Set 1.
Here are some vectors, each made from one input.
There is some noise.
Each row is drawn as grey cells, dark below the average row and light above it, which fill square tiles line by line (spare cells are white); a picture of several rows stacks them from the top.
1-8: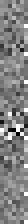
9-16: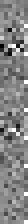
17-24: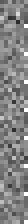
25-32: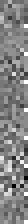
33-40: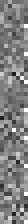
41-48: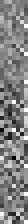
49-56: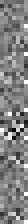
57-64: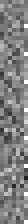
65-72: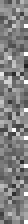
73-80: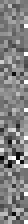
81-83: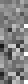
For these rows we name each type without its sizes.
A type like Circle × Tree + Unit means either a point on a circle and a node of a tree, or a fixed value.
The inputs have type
Bool × Bool × Bool × Bool.
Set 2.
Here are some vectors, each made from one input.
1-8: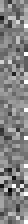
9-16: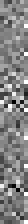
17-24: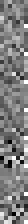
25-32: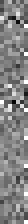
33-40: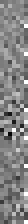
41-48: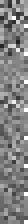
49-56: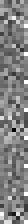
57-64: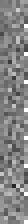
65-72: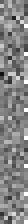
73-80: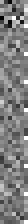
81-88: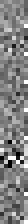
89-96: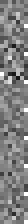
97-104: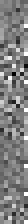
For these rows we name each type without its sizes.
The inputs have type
Bool × Bool × Bool × Bool.
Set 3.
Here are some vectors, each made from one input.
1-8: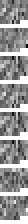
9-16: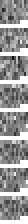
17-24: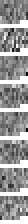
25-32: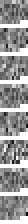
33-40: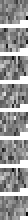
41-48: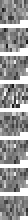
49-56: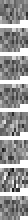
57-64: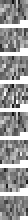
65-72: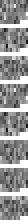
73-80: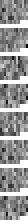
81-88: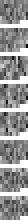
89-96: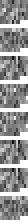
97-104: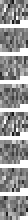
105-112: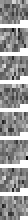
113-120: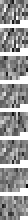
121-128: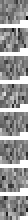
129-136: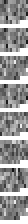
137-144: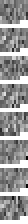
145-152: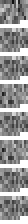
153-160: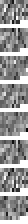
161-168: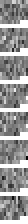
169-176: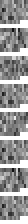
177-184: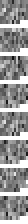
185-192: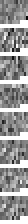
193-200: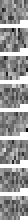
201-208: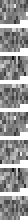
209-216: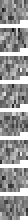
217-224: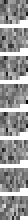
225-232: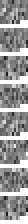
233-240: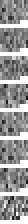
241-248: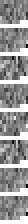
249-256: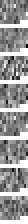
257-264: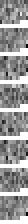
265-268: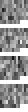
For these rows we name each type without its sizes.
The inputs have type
Tree.
